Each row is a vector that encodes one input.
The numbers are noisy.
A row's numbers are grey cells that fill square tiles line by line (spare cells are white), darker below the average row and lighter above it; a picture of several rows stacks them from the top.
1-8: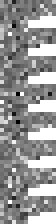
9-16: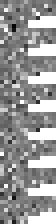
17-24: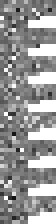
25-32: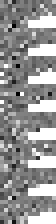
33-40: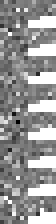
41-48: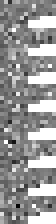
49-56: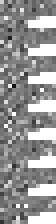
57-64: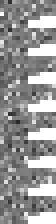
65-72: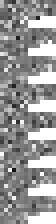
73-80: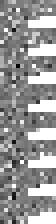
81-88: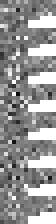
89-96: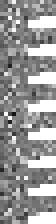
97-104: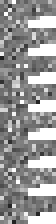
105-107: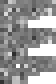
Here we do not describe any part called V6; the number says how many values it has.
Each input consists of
a node of a 10-node tree, together with either a point on an 8-point line, or a value of V6.
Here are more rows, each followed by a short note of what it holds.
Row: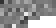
a node of a 10-node tree and a value of V6
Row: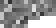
a node of a 10-node tree and a value of V6
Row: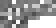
a node of a 10-node tree and a value of V6
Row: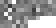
a point on an 8-point line and a node of a 10-node tree
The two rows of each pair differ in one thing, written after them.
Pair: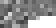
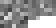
the value of V6
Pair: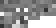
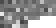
the node of the tree
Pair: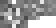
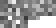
the value of V6
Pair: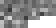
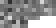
the value of V6
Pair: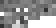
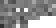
the value of V6
